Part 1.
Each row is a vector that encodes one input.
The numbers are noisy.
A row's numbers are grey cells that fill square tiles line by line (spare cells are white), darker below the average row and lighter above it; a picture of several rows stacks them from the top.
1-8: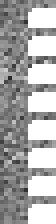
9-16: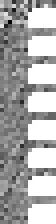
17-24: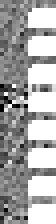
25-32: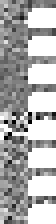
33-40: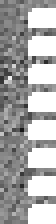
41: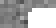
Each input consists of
a point on a 5-point line.
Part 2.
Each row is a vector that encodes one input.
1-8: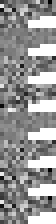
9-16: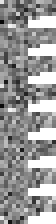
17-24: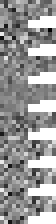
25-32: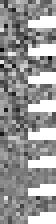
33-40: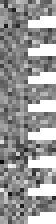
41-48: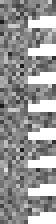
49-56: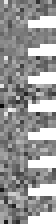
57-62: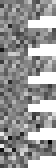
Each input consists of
a node of an 11-node tree.
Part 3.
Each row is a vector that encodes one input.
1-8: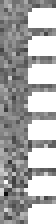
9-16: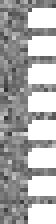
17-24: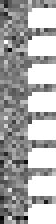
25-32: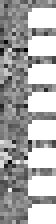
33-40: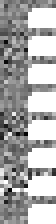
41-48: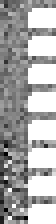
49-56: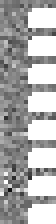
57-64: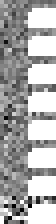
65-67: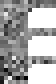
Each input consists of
a node of a 13-node tree.
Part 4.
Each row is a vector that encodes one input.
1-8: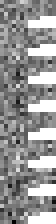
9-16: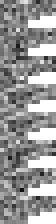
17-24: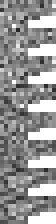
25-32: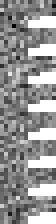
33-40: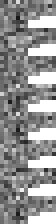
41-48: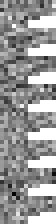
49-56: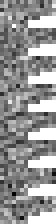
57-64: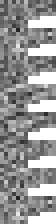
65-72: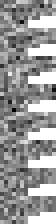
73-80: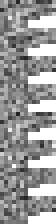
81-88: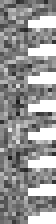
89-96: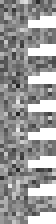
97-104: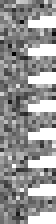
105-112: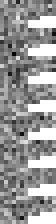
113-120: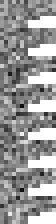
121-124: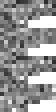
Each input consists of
four true/false values.
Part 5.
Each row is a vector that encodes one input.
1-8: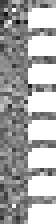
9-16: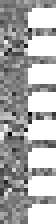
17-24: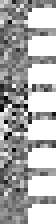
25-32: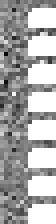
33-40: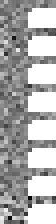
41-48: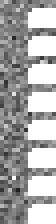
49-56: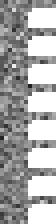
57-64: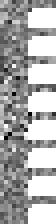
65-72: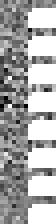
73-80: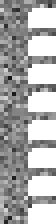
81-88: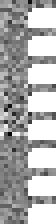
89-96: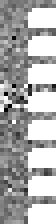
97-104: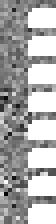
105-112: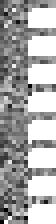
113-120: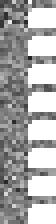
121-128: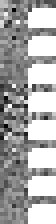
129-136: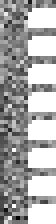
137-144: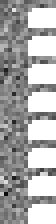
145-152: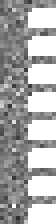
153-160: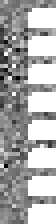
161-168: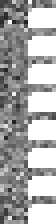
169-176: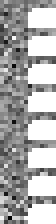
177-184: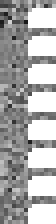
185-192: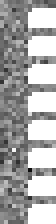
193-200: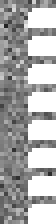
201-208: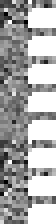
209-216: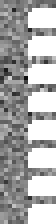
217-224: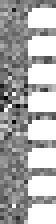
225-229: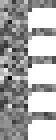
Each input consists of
a point on a 6-point line and a point on an 8-point line.
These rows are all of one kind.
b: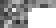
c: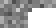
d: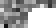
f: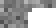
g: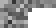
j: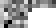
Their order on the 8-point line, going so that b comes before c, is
d, j, f, g, b, c.
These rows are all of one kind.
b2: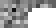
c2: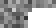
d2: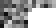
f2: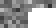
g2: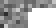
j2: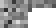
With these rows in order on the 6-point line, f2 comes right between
b2 and j2.
